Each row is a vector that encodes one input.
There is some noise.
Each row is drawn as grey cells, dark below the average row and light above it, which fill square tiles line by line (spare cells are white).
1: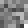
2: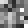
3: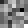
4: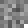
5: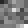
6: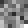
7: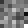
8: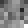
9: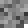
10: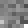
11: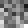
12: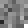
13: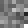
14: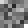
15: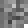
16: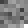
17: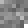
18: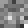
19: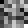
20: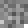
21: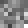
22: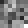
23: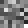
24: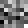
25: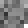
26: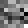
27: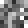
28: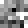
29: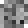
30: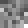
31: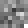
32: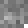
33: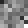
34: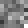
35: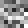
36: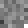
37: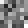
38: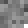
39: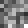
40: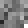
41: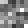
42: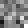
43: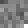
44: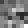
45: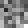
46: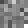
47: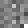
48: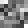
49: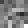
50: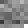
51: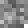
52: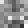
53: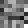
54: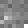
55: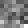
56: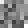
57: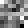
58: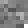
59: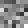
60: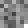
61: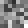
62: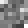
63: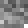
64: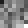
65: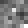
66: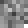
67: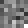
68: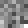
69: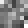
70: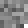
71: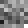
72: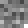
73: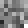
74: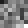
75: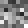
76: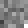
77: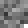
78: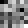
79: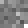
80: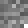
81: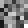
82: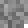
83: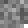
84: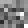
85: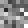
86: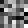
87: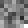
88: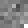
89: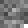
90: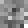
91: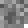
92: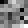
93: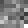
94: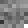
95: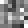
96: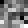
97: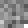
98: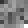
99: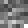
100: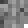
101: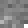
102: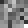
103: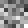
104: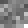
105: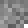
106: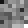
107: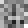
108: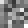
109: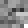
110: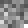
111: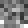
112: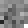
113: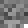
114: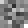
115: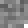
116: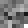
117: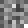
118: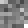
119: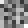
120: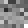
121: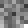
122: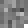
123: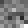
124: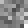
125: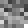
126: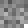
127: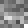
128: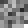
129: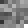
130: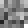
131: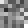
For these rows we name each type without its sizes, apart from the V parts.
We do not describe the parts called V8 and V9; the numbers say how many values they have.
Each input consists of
a value of V9, together with either a point on a line and a true/false value, or a value of V8.
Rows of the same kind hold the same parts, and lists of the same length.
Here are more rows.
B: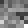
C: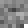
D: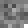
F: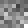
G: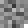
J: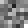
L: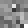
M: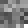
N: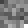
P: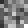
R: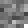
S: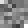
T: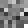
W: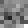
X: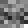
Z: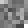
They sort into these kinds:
B, C, F, L, R, S, T, Z
D, G, J, M, N, P, W, X

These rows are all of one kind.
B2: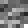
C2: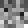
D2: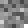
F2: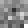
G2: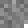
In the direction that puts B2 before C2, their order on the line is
F2, G2, D2, B2, C2.
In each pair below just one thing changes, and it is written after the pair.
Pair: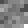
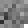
the value of V8
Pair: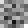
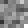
the value of V8
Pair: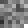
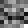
the value of V8
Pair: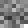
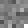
the value of V9
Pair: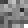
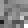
the value of V8
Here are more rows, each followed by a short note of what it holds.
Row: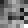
a point on a line, a true/false value and a value of V9
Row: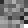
a point on a line, a true/false value and a value of V9
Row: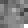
a value of V8 and a value of V9
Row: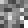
a point on a line, a true/false value and a value of V9
